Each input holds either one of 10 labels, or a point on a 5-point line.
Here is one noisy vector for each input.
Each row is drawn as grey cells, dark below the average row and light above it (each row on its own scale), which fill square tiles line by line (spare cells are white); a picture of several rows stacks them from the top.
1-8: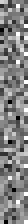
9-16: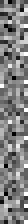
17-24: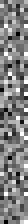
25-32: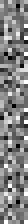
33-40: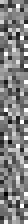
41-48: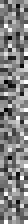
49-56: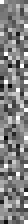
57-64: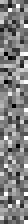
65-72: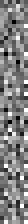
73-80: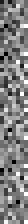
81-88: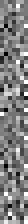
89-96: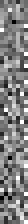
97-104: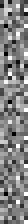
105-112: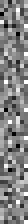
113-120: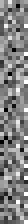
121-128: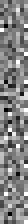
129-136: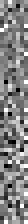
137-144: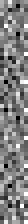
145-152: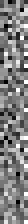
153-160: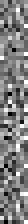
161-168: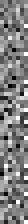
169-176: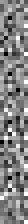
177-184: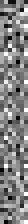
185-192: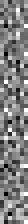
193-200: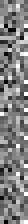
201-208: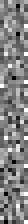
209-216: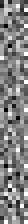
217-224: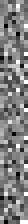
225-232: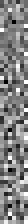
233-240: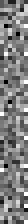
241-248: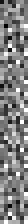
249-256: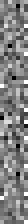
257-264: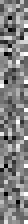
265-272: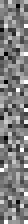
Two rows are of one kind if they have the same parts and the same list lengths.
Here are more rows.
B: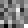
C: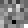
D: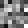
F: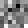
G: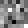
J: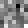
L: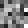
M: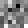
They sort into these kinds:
B, C, D, G, L
F, J, M

